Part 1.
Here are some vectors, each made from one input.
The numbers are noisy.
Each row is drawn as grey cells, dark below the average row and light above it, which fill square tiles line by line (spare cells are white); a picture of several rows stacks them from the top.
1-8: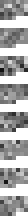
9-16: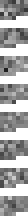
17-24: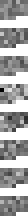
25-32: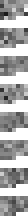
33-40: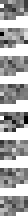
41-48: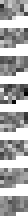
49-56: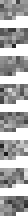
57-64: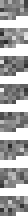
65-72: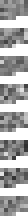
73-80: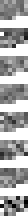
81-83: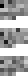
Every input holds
a point on an 11-point line and four true/false values.
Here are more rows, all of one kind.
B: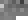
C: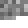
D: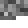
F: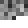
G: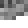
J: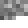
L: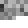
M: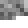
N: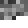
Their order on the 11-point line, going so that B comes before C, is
L, J, D, M, B, C, G, N, F.
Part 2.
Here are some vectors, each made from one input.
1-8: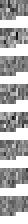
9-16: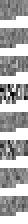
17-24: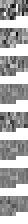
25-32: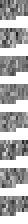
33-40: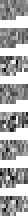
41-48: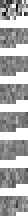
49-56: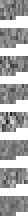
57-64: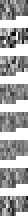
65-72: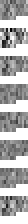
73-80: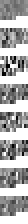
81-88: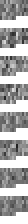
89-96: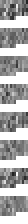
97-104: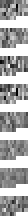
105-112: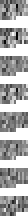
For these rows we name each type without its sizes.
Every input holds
a point on a line, together with either a point on a circle, or a fixed value.
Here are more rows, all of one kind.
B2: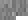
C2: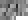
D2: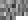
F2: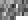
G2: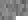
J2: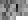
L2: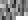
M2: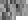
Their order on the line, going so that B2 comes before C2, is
F2, M2, B2, D2, J2, G2, L2, C2.
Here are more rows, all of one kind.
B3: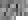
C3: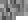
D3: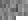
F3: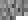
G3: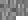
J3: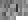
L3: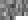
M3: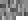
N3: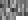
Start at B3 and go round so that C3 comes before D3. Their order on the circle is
B3, L3, C3, J3, D3, F3, M3, G3, N3.
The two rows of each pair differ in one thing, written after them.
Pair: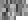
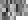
the place on the line
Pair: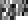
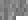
the place on the circle
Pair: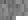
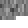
the place on the line
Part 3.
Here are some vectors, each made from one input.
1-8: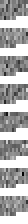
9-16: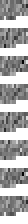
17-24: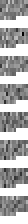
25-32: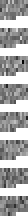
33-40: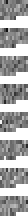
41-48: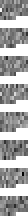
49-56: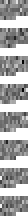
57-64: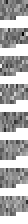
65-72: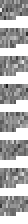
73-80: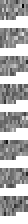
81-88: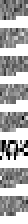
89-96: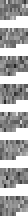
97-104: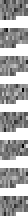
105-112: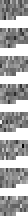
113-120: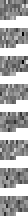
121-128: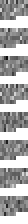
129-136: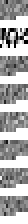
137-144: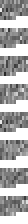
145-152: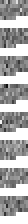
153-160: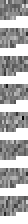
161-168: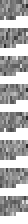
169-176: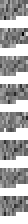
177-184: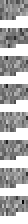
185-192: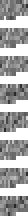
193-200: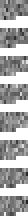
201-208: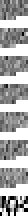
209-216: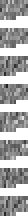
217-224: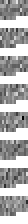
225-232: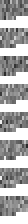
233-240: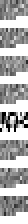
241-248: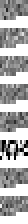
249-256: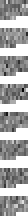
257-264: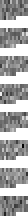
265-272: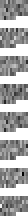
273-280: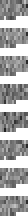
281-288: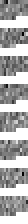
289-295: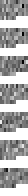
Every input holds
either a fixed value, or one of 10 labels and a true/false value.
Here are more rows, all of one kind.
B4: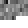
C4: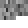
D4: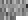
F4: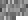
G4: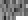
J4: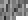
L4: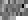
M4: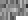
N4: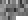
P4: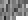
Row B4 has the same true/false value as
D4, F4 and M4.
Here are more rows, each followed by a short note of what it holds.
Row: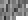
one of 10 labels and a true/false value
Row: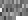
one of 10 labels and a true/false value
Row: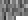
one of 10 labels and a true/false value
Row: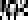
a fixed value
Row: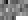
one of 10 labels and a true/false value
